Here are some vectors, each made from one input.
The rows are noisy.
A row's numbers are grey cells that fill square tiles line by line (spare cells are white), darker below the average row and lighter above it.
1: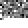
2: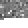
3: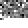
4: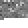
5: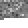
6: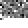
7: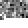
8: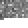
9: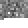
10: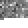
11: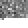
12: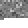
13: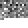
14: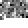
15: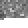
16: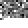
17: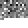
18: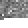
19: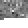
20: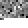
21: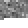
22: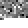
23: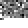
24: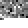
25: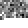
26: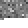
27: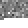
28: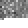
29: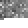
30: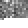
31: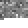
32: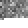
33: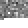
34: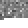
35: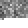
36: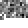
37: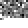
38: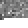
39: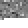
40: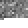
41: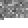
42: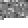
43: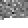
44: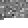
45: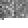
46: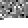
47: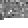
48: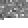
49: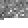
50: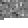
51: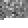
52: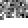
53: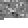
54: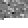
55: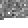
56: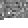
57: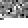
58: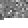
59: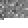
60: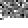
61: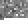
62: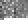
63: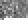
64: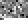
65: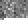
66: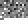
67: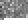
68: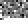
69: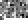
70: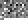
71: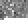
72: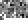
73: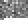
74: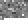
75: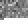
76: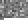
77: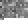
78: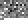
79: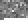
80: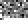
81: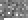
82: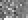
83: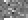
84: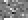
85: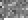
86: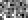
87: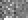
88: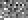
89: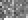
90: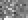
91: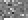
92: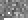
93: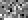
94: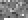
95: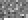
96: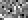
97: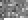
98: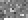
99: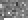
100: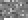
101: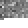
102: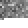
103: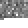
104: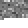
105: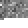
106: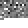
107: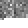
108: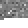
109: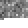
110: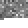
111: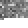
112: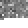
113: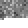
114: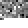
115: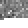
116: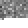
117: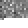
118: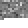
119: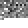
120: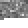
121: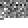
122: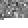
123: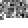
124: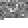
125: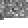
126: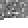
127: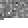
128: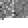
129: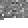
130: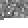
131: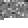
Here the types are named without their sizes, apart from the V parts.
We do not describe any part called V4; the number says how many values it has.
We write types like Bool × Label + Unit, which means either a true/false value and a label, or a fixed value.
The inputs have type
Bool × Line + V4.
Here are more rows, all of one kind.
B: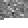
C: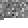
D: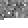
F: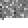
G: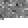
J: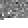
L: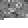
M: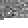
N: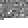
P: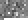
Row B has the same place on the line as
D and P.
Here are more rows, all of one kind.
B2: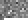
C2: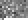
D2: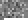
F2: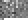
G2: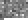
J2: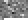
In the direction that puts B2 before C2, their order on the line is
J2, D2, B2, G2, C2, F2.
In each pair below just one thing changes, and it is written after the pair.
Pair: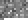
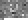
the true/false value
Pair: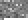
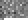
the place on the line
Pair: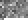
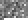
the place on the line
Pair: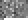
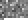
the true/false value
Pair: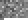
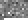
the place on the line
